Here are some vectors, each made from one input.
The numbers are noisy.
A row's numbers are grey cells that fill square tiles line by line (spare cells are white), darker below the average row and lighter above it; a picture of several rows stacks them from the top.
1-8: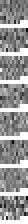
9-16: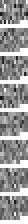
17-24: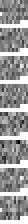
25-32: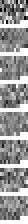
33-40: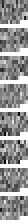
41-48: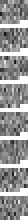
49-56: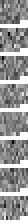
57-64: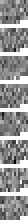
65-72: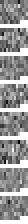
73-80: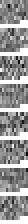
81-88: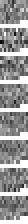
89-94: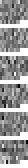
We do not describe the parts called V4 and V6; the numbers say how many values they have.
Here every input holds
either a point on a 5-point line, or a true/false value and a value of V6, or a value of V4.
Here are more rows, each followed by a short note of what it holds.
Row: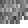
a value of V4
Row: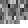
a point on a 5-point line
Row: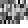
a value of V4
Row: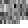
a point on a 5-point line
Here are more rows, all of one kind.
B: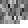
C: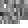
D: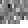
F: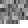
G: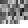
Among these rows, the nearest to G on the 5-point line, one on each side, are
B and C.
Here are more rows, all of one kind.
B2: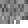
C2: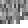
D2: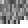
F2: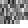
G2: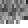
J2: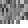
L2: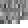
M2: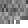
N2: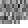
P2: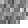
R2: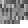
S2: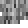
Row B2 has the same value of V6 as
F2, G2, J2 and M2.
